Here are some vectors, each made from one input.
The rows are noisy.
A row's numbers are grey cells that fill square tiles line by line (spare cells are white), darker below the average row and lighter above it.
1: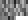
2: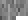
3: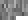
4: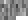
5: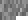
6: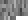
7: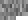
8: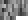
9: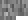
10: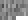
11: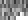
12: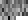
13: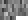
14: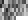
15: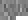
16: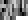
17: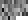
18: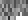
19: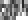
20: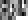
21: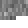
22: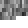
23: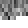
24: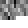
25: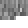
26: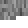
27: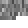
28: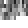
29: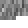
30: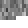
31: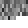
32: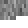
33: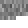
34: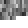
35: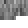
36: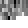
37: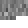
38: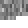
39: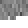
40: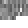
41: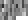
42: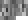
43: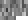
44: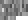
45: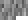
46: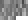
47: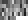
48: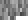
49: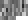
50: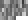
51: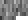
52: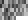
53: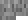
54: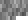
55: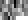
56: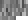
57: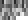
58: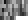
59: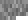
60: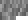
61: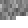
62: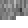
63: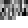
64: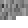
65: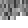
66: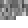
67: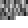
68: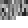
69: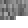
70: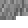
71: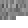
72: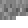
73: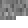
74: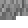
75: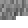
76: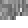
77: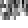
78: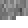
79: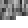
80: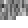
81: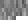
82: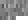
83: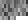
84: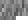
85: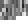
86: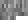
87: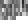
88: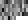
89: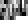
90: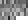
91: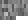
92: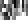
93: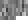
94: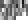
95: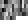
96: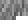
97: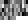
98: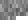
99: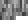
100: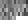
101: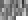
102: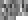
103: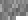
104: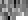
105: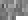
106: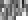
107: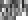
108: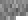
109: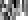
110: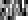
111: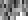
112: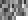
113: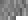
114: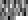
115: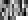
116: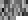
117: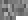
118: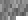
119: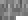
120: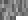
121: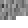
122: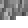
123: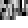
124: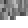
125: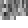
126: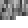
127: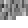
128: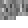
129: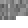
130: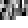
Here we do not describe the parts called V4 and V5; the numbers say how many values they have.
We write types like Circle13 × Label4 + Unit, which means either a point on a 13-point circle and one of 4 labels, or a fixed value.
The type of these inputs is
(Circle6 + Unit) × Tree9 + Unit + V4 × V5.
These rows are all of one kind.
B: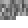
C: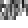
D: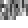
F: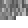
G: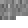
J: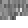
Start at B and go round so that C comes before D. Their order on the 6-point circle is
B, G, C, J, F, D.
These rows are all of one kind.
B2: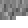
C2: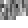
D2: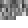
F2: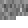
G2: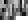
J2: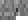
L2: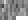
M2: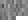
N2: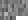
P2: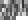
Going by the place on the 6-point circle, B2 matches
D2, F2, G2 and N2.
